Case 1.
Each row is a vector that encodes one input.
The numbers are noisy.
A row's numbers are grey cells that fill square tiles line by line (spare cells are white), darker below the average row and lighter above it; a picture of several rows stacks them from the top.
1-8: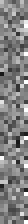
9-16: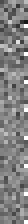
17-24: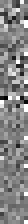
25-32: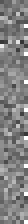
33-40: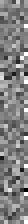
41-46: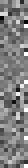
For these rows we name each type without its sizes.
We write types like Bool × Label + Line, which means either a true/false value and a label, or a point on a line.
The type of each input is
Line.
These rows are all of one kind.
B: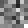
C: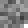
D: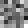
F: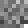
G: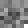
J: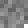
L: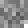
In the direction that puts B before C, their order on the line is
L, B, G, J, D, F, C.
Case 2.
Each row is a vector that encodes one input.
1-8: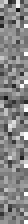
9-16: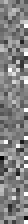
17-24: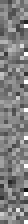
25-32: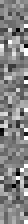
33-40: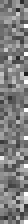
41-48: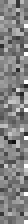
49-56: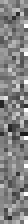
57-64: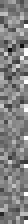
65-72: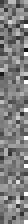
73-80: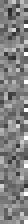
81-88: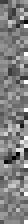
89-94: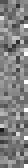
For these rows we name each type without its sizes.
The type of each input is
Circle.
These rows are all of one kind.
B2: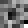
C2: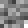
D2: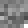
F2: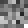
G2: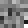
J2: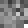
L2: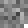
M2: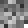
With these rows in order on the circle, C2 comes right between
D2 and J2.
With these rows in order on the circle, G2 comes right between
F2 and L2.
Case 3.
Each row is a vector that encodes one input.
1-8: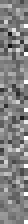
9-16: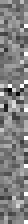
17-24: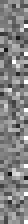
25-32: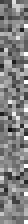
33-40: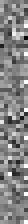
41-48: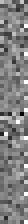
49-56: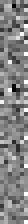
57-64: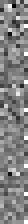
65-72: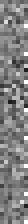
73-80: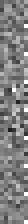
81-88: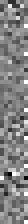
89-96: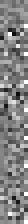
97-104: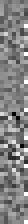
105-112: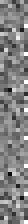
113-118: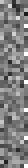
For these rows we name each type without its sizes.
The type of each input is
Bool × Bool × Bool.
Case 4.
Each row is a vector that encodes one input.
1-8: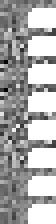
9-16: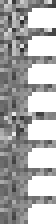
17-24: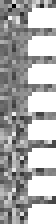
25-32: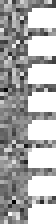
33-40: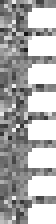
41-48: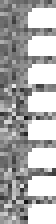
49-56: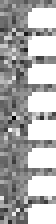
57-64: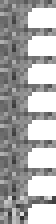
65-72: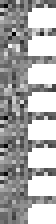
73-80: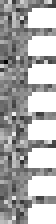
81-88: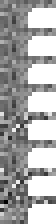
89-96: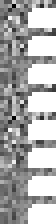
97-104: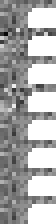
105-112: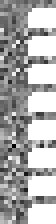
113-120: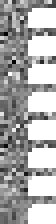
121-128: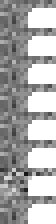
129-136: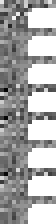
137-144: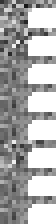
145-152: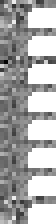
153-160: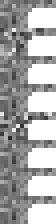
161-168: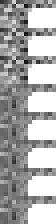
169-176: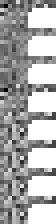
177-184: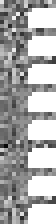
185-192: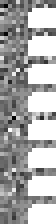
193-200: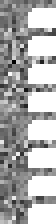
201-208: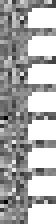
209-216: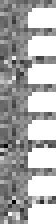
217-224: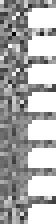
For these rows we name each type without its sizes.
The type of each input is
Label.
